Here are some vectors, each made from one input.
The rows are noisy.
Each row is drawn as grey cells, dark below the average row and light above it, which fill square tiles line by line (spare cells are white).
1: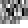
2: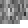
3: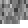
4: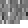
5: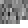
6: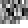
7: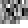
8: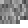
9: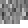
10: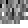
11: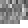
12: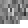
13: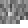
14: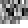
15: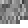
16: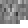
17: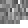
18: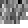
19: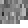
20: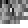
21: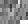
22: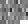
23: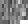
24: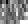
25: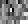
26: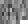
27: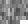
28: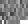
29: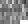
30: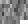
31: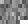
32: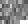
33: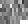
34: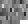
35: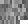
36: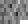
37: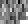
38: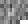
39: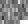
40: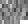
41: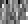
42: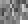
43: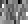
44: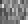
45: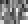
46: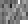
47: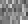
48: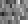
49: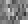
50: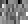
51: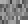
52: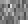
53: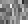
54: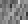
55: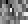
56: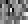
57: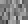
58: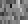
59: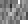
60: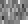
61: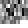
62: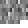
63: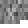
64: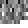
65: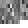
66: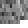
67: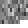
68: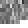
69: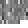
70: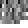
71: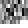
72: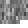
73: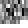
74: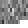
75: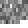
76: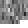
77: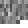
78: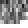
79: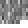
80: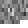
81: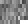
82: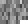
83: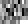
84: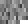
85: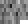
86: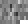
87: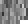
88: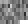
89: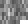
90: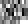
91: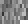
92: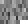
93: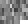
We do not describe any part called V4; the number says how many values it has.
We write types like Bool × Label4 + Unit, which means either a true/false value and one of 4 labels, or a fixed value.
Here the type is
(Bool × Bool × Bool + Circle6) × V4 + Unit.
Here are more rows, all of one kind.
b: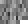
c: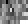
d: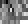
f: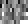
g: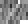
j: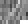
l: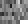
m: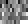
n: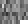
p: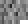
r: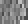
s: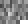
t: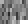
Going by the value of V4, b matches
r and t.
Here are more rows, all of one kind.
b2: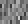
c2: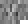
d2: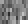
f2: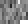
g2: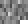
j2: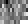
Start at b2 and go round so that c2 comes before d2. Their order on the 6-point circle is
b2, g2, c2, d2, f2, j2.
